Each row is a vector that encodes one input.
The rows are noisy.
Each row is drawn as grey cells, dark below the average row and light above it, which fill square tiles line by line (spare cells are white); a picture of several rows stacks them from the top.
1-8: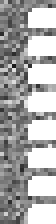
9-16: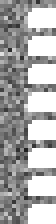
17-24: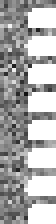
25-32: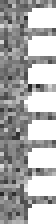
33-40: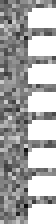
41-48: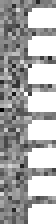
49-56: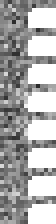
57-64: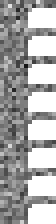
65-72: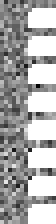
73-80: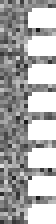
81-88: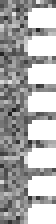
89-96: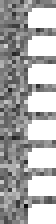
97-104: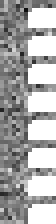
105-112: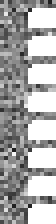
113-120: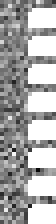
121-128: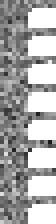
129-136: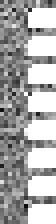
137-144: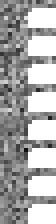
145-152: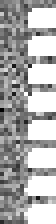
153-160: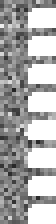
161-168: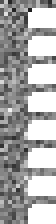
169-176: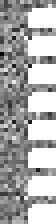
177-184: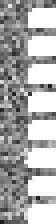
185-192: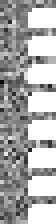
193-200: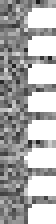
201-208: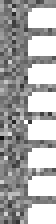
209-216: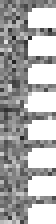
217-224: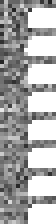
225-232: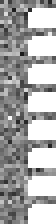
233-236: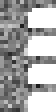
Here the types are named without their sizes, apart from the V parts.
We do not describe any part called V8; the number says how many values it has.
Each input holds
a point on a line, together with a list of items, each a true/false value and a value of V8.
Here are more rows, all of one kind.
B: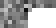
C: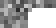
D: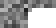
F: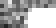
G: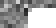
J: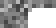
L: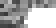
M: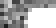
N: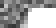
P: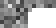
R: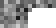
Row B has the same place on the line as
D and G.
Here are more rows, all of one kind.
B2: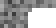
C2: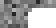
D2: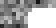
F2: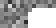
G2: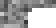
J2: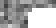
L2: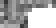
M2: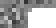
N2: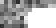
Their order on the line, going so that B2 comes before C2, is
L2, J2, G2, F2, B2, C2, M2, D2, N2.
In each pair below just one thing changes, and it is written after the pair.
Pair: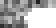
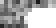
the value of V8 in item 1 of the list
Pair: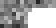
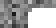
the place on the line
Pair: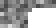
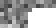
the true/false value in item 1 of the list
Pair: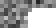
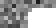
the true/false value in item 1 of the list
